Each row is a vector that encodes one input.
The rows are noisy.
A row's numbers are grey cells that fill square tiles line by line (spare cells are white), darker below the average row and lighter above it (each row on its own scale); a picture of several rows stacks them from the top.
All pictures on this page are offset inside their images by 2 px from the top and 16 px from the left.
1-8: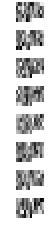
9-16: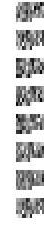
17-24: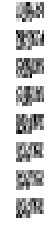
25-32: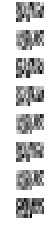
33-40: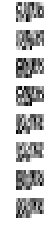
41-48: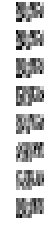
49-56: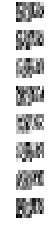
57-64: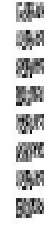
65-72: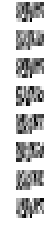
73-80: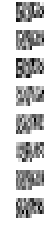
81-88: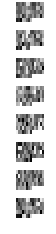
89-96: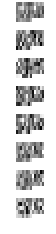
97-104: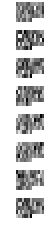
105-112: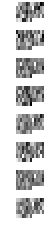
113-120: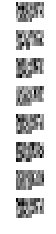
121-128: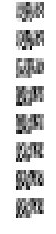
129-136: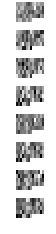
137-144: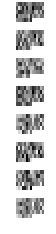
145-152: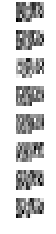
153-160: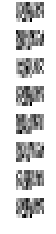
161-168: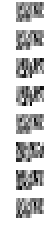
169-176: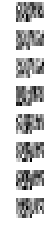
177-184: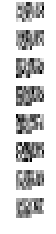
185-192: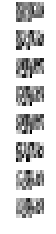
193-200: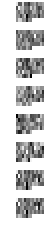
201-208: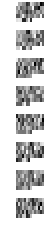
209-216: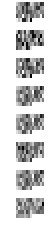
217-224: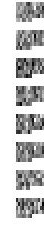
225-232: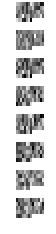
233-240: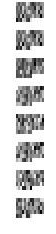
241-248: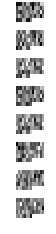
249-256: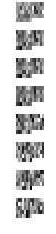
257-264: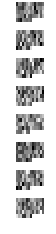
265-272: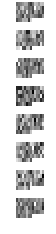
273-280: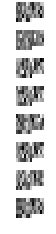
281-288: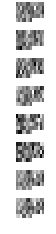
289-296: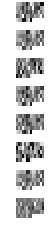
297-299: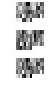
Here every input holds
a point on a 9-point circle and a true/false value.
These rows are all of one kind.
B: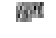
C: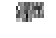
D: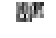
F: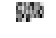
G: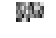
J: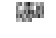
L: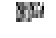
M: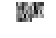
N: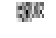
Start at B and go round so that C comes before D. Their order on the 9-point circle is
B, C, F, J, G, L, N, M, D.
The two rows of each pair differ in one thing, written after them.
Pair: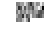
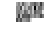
the place on the 9-point circle
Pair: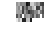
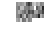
the true/false value
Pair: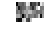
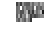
the place on the 9-point circle
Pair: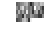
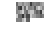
the place on the 9-point circle
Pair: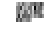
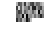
the place on the 9-point circle
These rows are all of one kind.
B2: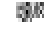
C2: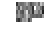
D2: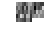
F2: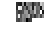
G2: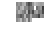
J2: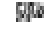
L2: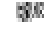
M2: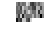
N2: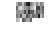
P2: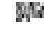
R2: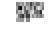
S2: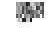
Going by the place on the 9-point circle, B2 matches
L2 and R2.
